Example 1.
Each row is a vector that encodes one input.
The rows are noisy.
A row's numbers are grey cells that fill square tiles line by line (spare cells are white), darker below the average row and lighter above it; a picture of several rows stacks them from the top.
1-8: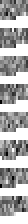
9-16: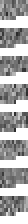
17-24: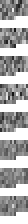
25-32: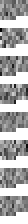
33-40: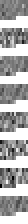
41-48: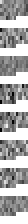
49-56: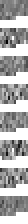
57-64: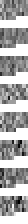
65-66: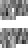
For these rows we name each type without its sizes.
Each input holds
a list of points on a line.
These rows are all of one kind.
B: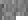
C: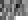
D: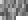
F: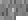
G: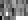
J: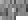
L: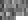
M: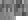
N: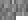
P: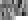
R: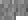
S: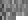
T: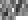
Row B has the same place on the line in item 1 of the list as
M and S.
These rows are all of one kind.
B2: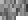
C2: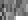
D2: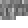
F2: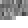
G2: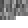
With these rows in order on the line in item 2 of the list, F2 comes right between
B2 and C2.
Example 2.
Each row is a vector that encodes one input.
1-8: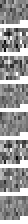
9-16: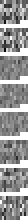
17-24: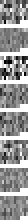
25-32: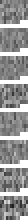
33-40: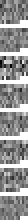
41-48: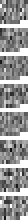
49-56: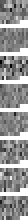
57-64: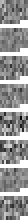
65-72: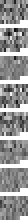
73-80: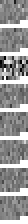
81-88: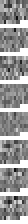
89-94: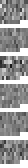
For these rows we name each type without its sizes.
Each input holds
a true/false value, together with either a point on a circle, or a fixed value.
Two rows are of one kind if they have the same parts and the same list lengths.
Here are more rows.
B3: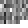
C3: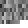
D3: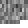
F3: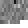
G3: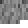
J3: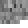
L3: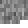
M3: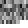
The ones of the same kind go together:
B3, C3, F3, G3, J3, L3, M3
D3

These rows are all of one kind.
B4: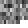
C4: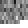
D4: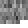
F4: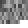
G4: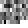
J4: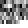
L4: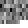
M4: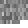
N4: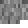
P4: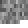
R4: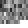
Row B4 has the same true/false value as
D4, G4 and L4.
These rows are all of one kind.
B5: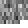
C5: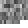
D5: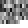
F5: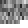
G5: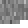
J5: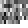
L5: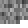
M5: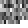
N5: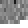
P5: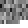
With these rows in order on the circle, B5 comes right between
D5 and J5.
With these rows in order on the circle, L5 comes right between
M5 and P5.
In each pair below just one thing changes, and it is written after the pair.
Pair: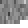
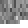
the place on the circle
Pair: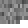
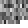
the place on the circle
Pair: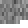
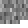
the place on the circle
